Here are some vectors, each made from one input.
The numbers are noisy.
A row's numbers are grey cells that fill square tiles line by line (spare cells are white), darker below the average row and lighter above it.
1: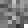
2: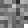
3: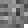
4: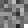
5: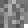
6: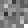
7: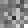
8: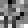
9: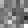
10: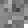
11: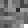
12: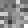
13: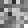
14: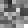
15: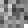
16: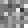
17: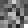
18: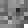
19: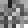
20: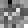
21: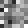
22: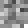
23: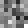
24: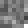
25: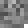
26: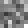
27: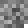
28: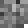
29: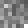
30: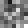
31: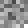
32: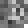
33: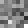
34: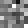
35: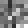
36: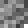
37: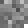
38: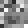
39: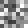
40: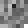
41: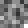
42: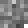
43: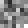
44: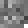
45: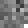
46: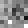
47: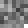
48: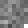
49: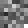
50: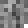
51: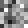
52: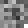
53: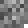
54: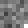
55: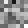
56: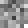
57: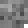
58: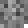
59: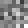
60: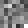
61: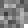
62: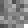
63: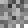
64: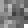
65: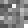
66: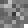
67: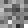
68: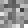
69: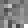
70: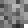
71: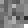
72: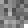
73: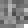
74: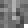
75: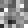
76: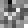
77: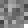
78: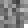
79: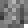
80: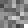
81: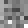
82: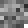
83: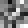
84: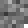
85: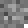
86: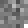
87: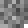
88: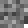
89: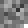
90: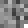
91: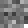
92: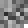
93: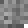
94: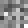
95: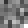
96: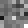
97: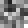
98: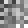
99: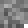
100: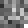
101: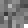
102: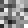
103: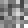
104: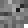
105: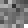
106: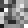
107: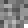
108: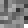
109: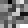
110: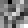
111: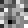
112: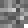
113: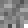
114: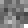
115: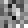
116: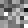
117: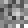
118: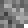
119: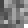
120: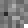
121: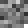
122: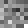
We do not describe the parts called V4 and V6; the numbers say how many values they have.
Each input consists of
either a point on a 5-point line, or a true/false value, a value of V4 and a value of V6.
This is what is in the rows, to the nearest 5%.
About 30% of them hold a point on a 5-point line. The rest hold a true/false value, a value of V4 and a value of V6.
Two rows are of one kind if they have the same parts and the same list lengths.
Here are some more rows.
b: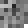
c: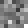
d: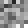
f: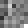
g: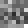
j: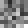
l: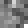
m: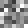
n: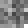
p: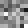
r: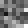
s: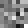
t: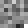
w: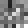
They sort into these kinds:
b, c, f, g, l, n, r, s, t
d, j, m, p, w

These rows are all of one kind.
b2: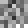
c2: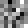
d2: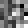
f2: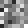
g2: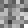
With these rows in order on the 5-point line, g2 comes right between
b2 and f2.
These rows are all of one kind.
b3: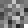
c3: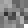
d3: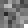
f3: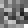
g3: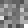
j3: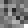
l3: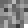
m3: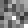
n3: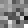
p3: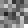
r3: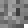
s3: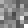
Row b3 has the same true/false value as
j3, m3 and r3.
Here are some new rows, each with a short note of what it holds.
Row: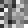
a point on a 5-point line
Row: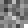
a true/false value, a value of V4 and a value of V6
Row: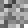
a point on a 5-point line
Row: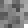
a true/false value, a value of V4 and a value of V6
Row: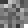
a true/false value, a value of V4 and a value of V6
